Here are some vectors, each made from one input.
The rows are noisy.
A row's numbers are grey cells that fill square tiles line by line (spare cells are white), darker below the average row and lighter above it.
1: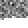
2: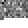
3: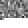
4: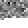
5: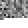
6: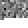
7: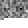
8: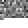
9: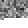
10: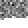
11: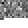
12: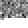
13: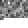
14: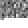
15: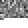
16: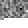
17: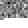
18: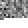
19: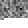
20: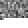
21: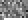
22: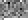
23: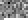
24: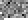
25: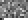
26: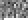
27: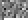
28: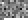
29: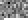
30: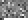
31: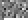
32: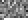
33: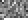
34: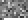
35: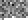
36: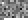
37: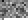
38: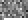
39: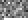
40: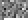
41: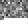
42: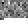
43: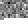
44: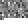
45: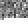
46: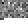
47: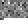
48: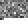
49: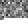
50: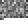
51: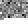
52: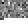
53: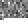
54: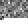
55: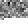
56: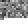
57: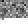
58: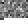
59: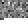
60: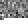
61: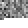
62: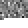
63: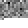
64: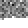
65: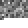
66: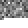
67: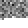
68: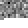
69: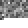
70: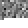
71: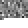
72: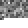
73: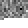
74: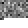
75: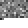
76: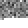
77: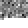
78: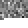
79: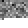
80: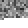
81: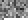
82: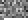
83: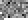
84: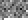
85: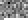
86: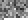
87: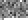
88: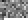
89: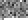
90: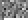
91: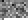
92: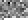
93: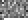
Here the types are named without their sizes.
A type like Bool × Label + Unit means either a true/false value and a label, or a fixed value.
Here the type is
Bool × Bool × Bool × Bool + Label × (Tree + Unit).
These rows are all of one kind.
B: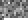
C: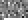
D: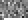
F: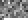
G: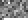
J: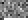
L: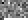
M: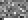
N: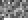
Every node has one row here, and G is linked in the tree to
F.
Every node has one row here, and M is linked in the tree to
J.
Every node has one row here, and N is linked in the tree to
B and D.
